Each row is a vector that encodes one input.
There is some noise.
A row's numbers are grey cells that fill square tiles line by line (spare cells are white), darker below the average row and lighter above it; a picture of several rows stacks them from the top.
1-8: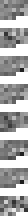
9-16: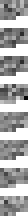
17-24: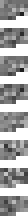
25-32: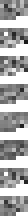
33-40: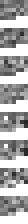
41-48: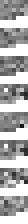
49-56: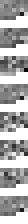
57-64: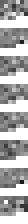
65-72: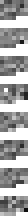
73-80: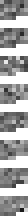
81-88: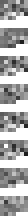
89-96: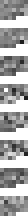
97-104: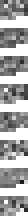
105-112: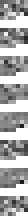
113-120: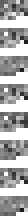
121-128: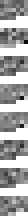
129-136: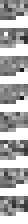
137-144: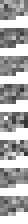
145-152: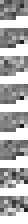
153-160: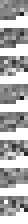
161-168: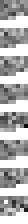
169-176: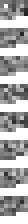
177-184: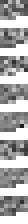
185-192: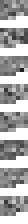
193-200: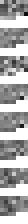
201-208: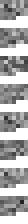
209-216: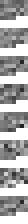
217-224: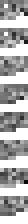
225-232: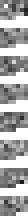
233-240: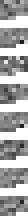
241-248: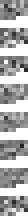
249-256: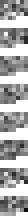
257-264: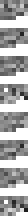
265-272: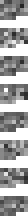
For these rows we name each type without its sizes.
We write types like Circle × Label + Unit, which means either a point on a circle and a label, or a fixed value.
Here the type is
Bool × Bool × Bool × Bool + List(Line).
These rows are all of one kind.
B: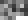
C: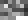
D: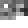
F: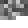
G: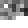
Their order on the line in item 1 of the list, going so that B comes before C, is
D, G, B, C, F.
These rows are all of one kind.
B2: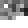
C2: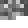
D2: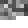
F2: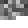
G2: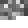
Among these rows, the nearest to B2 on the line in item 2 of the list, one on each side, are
C2 and D2.
